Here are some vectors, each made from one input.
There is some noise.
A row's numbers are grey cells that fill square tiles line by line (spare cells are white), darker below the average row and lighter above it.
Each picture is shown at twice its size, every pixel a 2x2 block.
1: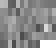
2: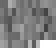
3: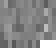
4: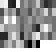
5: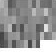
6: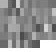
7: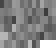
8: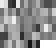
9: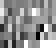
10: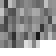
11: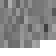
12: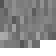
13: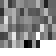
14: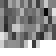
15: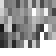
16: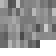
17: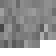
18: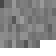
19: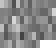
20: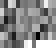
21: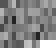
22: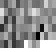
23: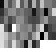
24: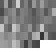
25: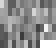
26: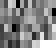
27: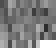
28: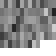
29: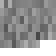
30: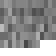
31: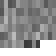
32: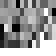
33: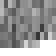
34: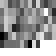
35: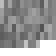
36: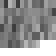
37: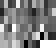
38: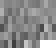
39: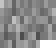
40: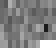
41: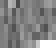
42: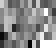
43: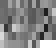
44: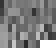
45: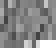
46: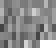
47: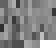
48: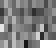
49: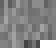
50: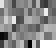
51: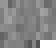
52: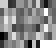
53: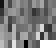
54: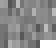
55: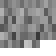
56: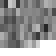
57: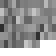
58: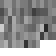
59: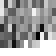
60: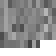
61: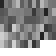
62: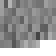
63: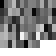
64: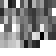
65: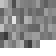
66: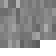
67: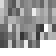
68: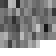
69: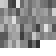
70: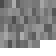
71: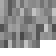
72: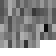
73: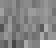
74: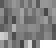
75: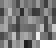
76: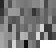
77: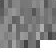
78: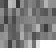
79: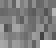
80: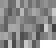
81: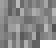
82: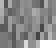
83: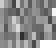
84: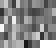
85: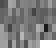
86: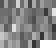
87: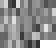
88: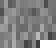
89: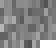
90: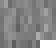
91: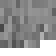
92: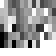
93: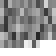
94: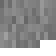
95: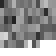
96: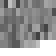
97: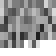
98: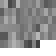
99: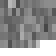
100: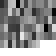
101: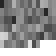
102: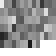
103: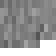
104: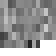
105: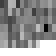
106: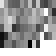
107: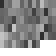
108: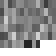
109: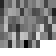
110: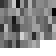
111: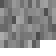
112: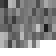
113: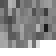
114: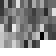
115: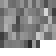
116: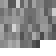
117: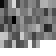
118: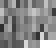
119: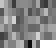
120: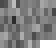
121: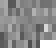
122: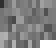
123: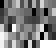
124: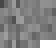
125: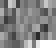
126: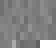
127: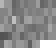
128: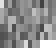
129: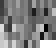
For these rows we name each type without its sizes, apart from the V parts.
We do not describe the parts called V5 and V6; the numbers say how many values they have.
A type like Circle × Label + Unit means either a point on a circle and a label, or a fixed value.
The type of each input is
Bool × V6 + (Tree + Unit) × V5.
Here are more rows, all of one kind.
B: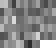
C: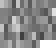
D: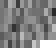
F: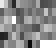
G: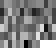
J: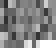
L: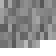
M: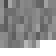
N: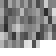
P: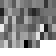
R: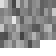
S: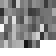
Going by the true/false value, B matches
C, F, G and R.
